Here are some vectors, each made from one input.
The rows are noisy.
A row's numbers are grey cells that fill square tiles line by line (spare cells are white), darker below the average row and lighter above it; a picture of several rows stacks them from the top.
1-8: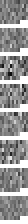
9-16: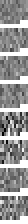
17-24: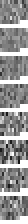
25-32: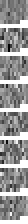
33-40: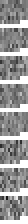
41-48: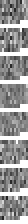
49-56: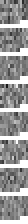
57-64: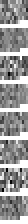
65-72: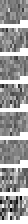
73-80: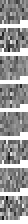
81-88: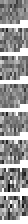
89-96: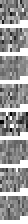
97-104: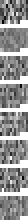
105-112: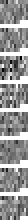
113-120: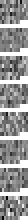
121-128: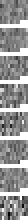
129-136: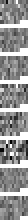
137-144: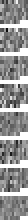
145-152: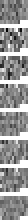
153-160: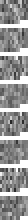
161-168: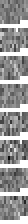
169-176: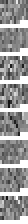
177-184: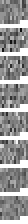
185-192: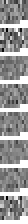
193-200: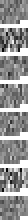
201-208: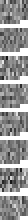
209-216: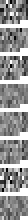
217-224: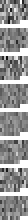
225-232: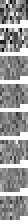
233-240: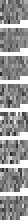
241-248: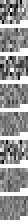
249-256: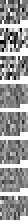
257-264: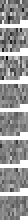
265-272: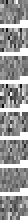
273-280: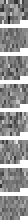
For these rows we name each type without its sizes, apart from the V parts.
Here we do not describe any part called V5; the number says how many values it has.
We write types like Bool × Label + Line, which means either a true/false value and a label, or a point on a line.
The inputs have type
List(Label × (Line + V5)).
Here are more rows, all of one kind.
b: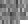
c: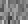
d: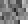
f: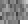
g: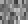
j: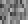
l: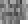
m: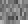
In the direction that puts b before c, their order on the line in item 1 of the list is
d, l, f, j, b, c, m, g.
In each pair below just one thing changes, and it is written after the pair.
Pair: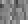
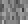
the place on the line in item 1 of the list
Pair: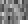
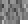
the place on the line in item 2 of the list
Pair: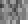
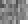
the label in item 1 of the list
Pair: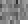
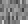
the label in item 1 of the list
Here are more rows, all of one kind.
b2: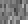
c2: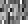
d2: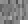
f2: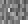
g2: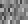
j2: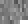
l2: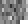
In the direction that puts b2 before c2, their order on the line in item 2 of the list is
f2, j2, b2, d2, c2, g2, l2.
